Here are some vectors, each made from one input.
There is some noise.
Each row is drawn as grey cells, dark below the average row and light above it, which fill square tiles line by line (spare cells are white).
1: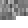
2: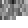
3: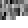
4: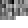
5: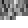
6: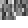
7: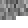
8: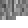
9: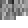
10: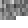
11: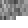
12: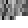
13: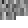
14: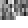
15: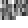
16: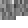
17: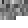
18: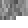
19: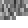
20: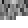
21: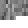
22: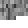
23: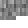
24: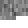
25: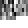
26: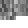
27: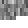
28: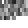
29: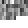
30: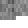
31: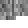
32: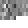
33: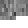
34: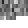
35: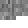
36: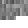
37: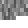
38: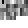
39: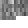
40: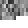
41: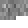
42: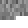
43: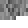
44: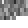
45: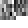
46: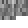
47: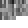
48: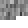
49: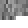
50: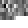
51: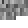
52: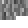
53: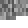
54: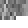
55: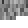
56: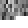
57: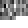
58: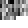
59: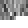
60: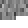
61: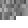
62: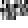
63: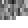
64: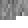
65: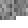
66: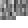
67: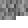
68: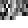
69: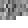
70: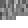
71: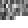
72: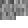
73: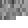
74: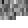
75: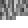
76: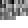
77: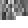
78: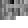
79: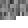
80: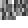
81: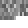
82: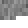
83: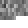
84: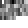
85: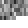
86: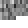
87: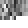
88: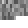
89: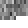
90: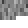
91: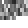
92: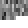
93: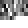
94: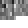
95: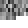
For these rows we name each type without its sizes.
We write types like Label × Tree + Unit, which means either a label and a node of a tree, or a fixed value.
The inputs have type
Bool × Circle × (Circle + Unit).
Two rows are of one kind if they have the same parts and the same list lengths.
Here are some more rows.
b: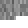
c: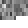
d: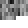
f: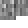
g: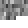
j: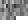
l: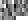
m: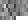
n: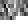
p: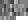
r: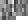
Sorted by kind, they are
b, c, d, j, m
f, g, l, n, p, r

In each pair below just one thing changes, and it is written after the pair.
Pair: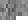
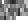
the place on the circle
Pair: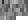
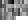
the true/false value
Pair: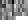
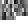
the place on the circle
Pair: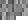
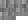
the place on the circle
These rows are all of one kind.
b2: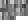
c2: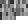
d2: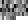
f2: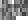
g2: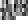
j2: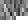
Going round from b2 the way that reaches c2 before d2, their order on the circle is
b2, c2, f2, d2, j2, g2.
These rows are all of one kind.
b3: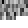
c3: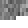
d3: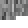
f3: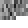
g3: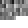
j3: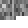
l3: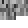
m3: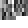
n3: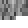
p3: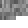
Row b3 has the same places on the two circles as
j3 and m3.
